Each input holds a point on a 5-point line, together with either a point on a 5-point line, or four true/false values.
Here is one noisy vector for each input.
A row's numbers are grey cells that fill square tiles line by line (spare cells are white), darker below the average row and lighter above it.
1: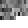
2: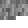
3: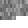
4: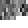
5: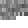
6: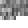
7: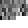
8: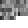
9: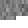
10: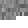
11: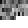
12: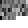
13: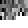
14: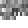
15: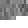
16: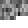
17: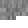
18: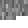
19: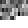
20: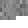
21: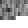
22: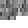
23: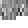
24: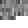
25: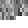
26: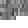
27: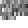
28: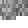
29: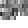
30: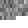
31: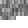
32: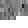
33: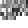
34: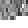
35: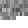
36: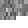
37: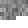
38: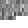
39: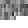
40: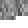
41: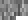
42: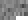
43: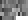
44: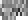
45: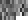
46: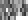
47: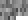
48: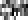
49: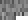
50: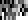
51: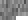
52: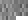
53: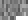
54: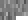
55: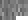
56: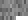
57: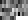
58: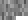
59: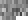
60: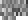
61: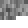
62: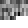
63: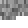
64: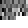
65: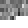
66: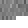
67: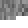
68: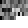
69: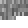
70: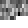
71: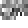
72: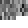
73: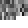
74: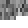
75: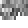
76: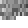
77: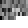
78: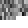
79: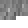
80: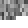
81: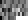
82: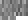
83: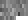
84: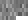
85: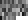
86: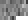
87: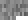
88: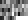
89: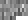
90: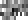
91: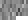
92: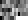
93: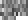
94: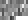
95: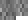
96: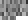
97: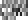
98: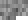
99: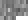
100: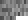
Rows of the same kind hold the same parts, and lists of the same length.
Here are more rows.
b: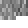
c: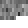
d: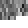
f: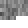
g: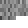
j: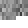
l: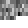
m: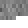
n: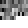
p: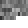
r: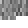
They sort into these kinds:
b, c, d, f, j, l, m, n, p, r
g

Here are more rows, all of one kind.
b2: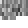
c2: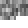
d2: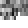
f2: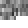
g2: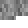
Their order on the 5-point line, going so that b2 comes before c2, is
b2, d2, f2, c2, g2.
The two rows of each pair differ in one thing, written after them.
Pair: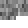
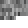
one of the four true/false values
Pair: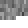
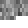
the place on the 5-point line
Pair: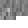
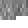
one of the four true/false values
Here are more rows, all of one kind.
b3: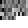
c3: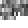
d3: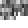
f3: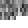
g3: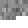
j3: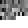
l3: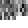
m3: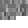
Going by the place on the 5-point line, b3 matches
g3 and l3.
